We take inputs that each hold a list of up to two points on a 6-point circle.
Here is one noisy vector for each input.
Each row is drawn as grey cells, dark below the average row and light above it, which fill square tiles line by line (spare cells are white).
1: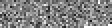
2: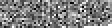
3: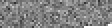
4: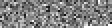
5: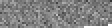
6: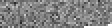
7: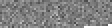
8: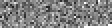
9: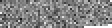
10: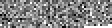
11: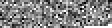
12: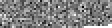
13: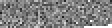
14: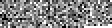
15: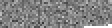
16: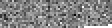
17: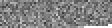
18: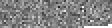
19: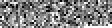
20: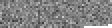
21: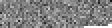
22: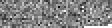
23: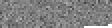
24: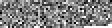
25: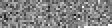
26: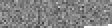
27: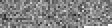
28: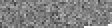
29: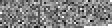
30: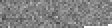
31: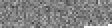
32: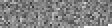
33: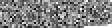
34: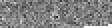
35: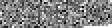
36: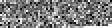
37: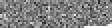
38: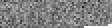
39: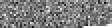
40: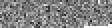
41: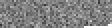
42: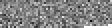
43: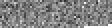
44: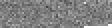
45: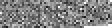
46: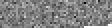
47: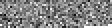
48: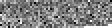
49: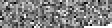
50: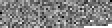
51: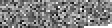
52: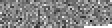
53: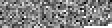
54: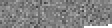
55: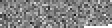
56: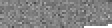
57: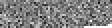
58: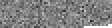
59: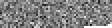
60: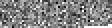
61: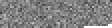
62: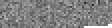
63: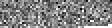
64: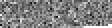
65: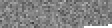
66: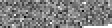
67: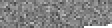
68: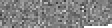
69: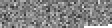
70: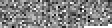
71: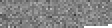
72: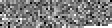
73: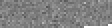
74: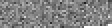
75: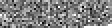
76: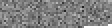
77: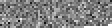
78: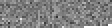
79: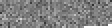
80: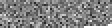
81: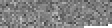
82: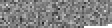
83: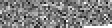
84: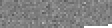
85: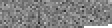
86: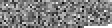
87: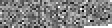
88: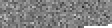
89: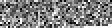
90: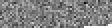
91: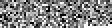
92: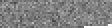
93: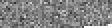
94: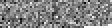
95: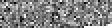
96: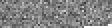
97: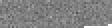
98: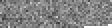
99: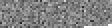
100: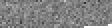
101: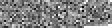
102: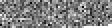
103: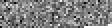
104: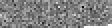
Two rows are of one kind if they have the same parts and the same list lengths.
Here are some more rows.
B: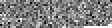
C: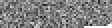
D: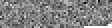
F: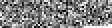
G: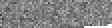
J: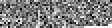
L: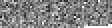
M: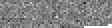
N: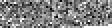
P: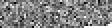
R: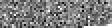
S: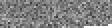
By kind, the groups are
B, C, G, J, L, N, P, S
D, F, M
R

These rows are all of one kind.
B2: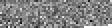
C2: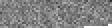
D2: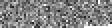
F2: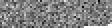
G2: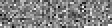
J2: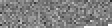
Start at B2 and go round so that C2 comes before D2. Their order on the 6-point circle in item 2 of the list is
B2, F2, G2, J2, C2, D2.
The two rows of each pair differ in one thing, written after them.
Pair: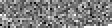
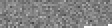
the place on the 6-point circle in item 1 of the list
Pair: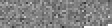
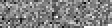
the place on the 6-point circle in item 1 of the list
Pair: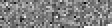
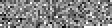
the place on the 6-point circle in item 2 of the list
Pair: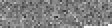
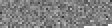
the place on the 6-point circle in item 2 of the list
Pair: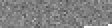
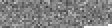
the place on the 6-point circle in item 1 of the list
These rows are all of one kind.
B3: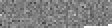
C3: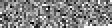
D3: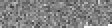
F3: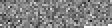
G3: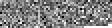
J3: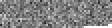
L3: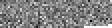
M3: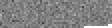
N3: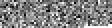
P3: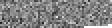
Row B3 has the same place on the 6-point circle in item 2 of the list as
C3, F3, L3 and N3.
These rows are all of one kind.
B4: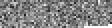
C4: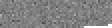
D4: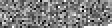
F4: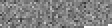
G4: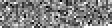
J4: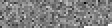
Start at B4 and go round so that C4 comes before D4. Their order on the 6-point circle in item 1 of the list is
B4, C4, D4, J4, F4, G4.
